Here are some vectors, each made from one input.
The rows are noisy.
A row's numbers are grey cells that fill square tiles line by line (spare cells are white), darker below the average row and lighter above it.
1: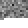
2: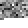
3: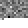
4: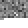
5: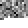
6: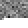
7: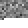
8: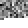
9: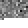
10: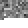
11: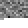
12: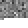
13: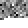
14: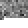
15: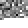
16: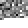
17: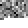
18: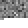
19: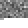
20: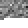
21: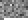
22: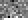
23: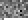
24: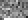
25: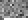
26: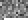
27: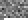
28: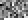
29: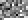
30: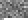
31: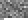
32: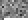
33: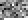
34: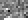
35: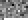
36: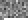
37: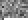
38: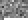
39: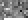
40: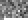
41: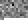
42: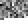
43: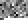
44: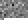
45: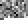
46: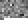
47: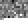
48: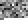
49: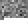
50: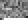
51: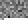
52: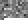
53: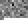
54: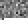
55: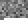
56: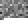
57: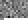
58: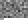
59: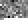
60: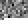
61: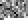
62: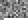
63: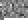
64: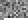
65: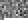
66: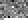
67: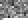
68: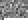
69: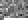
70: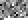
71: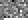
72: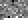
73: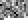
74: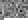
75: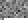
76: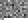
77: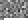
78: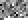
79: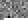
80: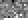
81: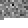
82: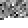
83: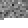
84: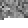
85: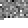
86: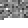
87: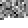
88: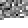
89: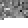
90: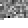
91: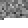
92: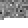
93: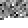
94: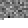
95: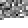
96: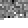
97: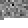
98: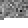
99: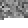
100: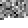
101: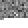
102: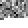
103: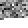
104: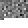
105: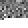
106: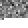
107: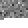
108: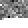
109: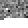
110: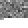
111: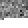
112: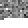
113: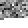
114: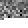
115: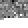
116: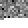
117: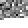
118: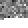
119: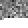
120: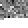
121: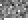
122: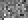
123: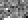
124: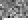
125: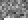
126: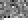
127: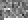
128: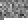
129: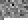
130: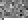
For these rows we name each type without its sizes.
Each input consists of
a point on a line, together with either a fixed value, or a label and a node of a tree.
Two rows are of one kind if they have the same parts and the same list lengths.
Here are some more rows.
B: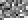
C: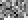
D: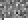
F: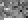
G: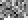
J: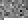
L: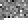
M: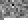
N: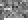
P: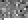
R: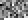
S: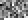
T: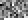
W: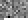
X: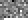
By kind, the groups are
B, C, G, R, S, T
D, F, J, L, M, N, P, W, X

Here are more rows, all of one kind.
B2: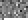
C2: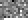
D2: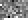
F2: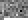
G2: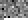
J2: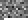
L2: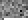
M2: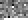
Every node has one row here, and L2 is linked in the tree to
C2, G2 and M2.
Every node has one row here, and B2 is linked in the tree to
D2 and G2.
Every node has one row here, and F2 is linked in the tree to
J2.
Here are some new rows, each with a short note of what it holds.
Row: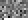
a label, a point on a line and a node of a tree
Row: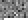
a label, a point on a line and a node of a tree
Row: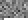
a label, a point on a line and a node of a tree
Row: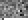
a label, a point on a line and a node of a tree
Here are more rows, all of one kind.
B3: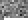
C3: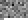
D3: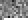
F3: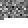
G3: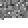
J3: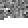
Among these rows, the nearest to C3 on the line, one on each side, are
D3 and J3.
